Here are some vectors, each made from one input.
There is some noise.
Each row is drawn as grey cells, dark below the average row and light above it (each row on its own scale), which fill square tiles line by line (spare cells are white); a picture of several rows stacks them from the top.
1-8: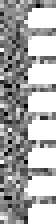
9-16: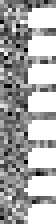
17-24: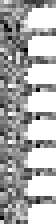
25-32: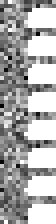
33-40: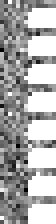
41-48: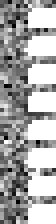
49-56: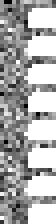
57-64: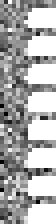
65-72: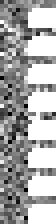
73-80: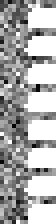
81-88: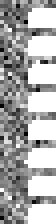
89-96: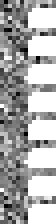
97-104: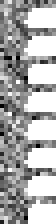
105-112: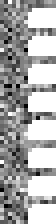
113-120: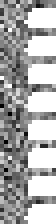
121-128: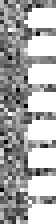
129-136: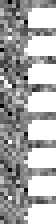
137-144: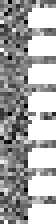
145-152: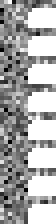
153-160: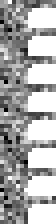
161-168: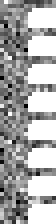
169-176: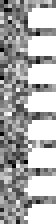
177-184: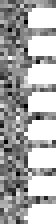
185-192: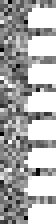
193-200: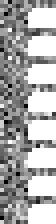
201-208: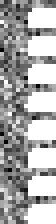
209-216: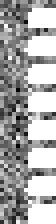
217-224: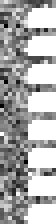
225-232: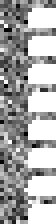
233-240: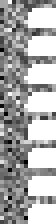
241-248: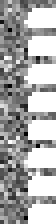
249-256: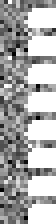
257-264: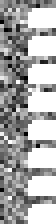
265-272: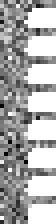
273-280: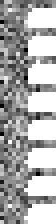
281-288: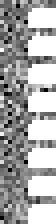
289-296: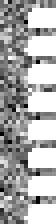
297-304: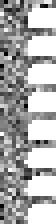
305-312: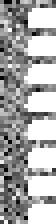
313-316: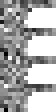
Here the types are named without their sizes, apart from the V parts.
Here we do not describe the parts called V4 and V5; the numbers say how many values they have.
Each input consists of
a label, a true/false value, a value of V4 and a value of V5.
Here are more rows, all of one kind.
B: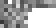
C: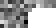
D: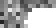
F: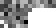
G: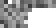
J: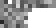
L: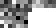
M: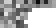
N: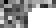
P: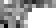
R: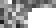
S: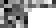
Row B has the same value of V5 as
C, D and R.
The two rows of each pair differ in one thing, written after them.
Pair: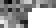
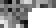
the value of V5
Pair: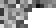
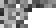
the value of V5
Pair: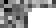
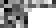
the value of V4
